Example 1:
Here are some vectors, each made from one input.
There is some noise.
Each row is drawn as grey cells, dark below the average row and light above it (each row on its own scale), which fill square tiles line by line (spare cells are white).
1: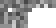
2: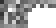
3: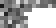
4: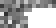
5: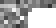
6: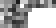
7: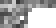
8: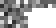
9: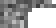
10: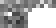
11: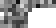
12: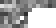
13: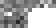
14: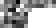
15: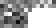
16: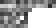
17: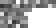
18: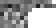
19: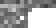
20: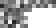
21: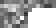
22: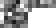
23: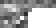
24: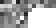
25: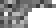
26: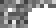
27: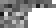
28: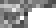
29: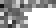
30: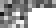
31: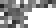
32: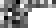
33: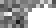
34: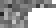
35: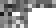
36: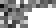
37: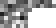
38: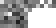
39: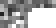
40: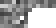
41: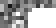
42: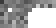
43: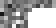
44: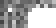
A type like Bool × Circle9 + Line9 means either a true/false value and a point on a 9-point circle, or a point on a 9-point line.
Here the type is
Tree7 + Unit.
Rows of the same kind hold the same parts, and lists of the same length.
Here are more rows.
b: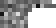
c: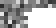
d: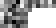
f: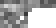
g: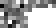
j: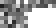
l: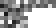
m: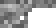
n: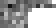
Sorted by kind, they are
b, d, f, m, n
c, g, j, l

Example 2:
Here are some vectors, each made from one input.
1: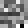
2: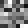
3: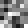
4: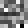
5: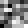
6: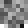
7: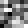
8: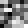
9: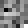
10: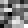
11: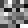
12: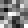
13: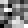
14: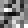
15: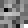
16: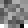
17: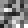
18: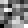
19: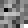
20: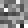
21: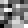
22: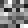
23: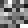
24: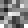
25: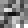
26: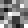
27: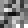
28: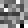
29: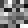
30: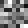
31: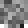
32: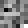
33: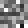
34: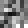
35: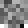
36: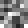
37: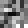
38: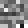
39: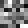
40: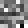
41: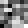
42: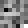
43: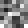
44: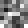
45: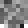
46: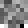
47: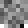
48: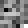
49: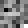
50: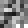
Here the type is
Line7.
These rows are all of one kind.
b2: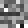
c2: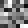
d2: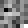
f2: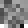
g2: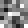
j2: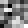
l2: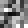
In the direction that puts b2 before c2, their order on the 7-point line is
j2, l2, b2, f2, g2, d2, c2.
